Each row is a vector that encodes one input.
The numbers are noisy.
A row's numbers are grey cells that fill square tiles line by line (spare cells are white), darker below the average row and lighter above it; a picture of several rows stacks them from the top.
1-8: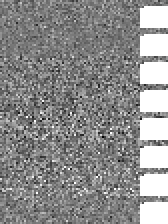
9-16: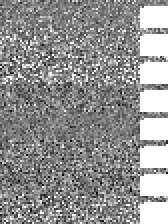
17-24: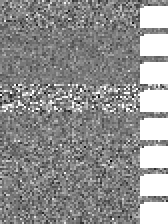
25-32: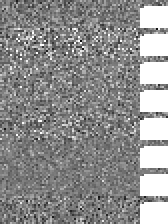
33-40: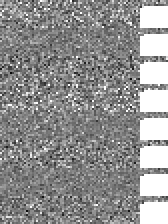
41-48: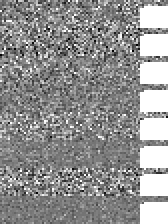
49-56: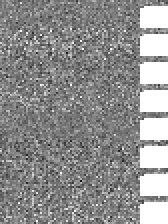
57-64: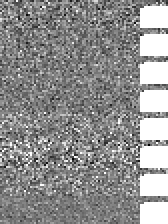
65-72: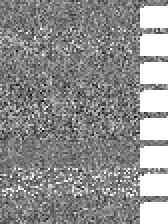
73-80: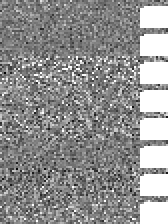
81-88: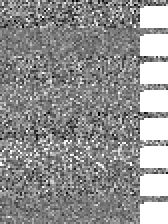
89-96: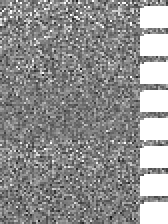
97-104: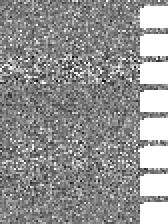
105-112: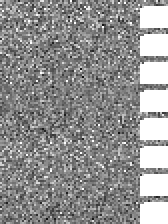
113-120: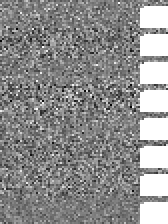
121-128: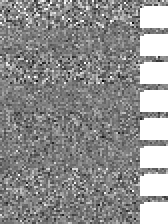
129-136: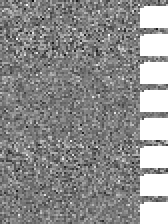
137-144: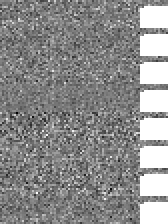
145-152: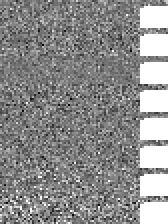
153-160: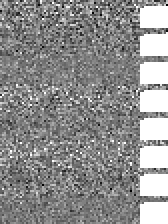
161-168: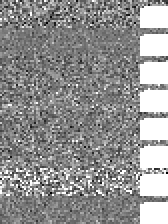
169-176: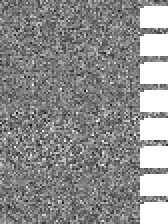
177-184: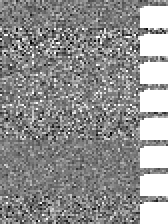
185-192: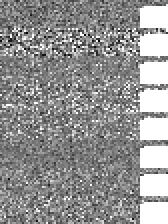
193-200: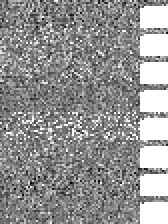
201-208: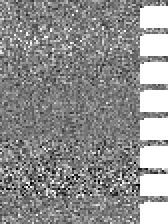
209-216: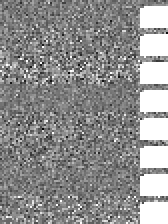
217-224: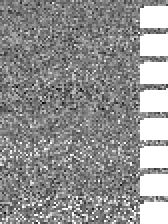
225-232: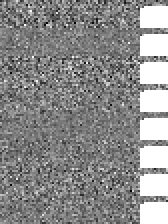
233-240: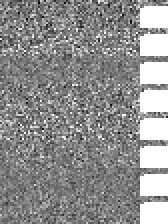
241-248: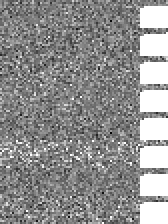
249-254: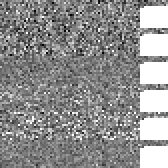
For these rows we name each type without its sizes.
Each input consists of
a list of points on a circle.
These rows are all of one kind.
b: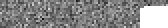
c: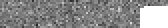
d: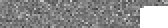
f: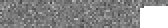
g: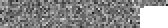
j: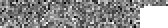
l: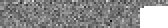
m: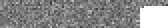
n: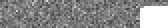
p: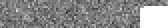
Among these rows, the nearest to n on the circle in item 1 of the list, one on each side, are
d and p.
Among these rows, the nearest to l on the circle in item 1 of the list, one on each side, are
b and m.
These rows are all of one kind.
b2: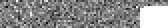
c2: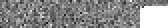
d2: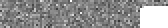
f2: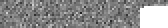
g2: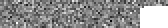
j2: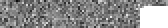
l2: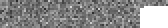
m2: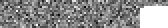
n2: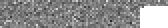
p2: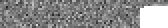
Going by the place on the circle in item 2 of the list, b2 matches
c2 and g2.
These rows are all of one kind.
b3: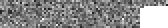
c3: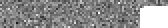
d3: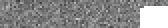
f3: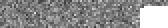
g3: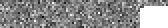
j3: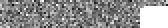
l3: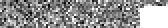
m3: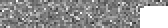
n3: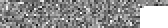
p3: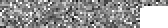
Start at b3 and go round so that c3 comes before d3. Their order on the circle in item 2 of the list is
b3, j3, l3, n3, f3, c3, d3, p3, g3, m3.
